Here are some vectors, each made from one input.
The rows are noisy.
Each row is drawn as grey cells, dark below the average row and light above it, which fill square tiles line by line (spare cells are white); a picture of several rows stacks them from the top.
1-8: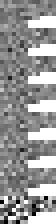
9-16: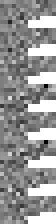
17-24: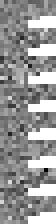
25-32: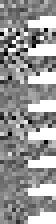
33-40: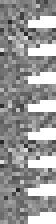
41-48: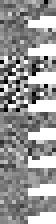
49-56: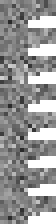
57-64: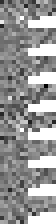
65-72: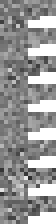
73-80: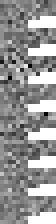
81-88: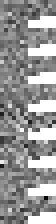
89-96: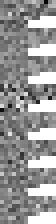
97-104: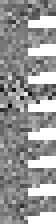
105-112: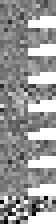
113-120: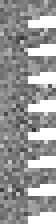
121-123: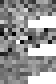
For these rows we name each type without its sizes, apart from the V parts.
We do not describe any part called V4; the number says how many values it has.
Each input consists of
a list of items, each a true/false value and a value of V4.
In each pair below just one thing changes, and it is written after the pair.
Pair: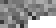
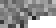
the value of V4 in item 2 of the list
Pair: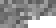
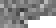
the value of V4 in item 1 of the list
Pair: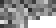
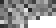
the true/false value in item 2 of the list
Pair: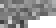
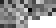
the true/false value in item 1 of the list
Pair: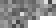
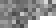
the value of V4 in item 2 of the list
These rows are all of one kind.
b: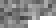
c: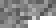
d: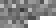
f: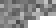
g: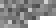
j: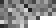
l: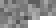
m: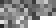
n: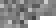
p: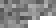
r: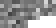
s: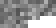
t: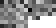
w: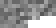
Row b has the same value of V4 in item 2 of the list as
d, j, p and r.
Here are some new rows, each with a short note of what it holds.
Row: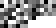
the empty list
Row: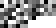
the empty list
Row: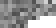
a list of two items
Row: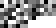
the empty list
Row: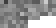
a list of two items
